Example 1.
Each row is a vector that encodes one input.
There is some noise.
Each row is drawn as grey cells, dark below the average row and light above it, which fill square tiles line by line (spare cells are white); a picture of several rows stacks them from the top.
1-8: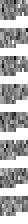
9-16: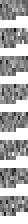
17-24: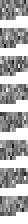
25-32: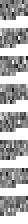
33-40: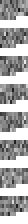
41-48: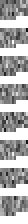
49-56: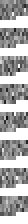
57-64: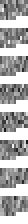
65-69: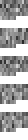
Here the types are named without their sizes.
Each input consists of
a label, together with either a fixed value, or three true/false values.
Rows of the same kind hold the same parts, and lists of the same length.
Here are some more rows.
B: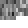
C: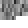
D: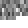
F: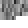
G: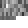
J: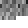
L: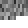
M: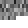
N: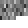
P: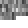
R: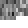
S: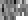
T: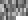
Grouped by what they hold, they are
B, R, S
C, D, F, G, J, L, M, N, P, T

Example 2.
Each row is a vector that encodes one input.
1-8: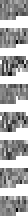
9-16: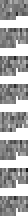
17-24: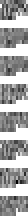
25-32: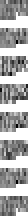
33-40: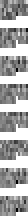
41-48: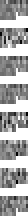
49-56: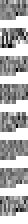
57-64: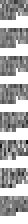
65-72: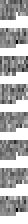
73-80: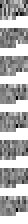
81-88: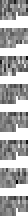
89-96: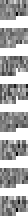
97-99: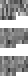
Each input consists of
a point on a 4-point line and a true/false value.
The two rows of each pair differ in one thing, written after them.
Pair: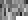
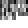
the place on the 4-point line
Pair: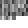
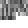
the true/false value
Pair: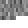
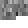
the true/false value
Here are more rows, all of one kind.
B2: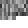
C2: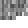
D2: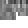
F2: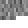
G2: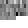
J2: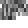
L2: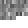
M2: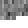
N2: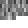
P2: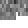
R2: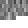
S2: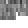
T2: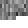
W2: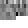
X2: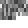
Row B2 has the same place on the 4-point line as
F2, N2, R2 and T2.
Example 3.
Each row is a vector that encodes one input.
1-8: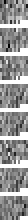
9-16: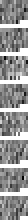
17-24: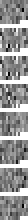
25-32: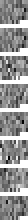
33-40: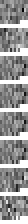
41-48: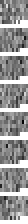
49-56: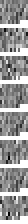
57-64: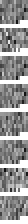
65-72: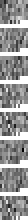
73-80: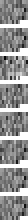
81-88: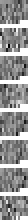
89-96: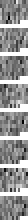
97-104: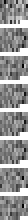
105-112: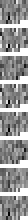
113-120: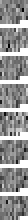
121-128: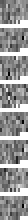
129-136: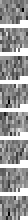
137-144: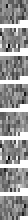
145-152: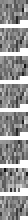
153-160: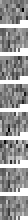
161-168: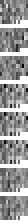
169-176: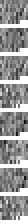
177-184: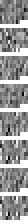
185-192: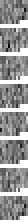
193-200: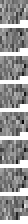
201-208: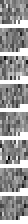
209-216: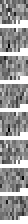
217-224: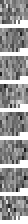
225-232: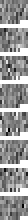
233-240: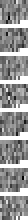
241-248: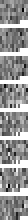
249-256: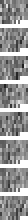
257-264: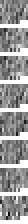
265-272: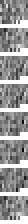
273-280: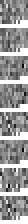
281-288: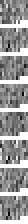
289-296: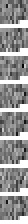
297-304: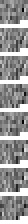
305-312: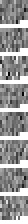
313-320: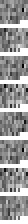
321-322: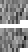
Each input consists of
either a point on an 11-point circle, or a node of a 7-node tree.
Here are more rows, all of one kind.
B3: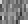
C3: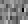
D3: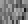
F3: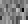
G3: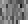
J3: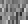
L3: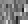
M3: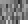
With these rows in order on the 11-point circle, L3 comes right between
C3 and M3.
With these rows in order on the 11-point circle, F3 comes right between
B3 and J3.
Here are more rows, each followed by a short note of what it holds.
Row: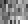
a node of a 7-node tree
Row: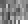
a node of a 7-node tree
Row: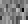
a point on an 11-point circle
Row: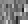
a point on an 11-point circle
